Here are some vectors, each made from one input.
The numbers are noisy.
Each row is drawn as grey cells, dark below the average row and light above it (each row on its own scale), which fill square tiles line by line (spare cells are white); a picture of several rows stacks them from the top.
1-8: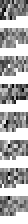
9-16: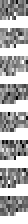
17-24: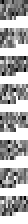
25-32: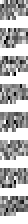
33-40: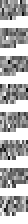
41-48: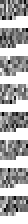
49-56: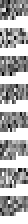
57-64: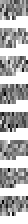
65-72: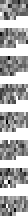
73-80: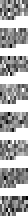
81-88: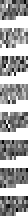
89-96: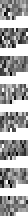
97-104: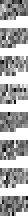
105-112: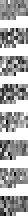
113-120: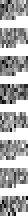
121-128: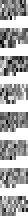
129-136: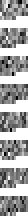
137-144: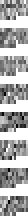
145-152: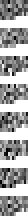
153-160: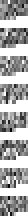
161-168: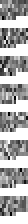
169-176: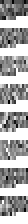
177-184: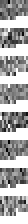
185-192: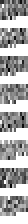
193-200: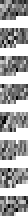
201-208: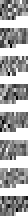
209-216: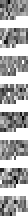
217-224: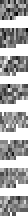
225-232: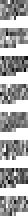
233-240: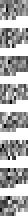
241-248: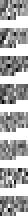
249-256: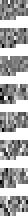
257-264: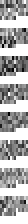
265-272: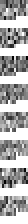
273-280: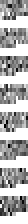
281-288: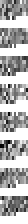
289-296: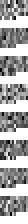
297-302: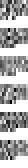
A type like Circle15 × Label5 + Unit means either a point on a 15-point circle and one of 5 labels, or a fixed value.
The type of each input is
(Circle5 + Unit) × Line10.
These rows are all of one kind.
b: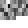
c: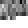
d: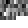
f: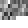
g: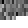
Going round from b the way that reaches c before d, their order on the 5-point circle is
b, f, c, d, g.
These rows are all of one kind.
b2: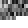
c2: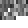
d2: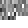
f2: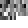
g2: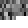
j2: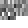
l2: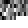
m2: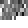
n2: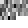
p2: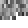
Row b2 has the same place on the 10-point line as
l2 and p2.
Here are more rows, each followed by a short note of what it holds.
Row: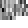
a point on a 5-point circle and a point on a 10-point line
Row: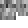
a point on a 5-point circle and a point on a 10-point line
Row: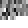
a point on a 10-point line
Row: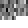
a point on a 10-point line
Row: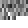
a point on a 5-point circle and a point on a 10-point line
